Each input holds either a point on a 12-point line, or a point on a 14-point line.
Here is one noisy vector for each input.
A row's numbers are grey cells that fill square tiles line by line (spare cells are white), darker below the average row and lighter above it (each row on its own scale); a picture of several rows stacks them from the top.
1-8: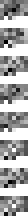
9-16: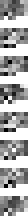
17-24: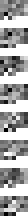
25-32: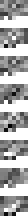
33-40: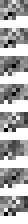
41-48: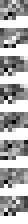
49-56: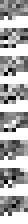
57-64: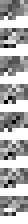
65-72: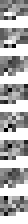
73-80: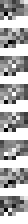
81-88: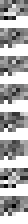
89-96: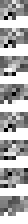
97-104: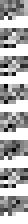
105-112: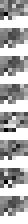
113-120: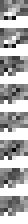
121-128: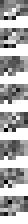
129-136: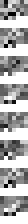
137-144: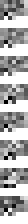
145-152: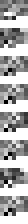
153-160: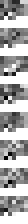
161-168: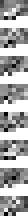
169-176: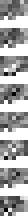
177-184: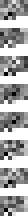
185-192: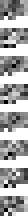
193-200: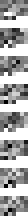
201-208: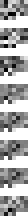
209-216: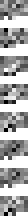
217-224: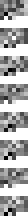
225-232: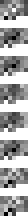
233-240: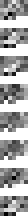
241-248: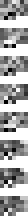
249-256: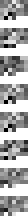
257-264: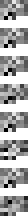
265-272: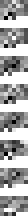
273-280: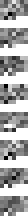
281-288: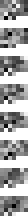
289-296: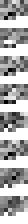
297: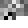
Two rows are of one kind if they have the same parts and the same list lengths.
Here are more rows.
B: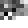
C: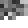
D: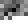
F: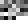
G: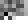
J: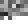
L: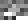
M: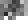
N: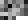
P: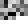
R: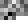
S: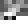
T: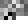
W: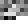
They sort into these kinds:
B, C, D, G, J, M
F, L, N, P, R, S, T, W

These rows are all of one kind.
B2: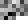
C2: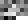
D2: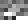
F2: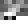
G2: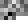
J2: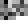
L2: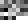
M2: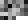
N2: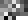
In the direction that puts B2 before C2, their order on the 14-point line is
J2, B2, G2, N2, F2, D2, C2, L2, M2.
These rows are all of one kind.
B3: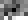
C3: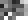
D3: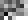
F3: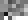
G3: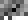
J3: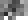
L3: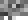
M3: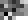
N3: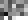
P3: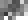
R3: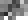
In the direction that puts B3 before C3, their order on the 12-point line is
B3, G3, L3, N3, F3, D3, M3, C3, J3, R3, P3.
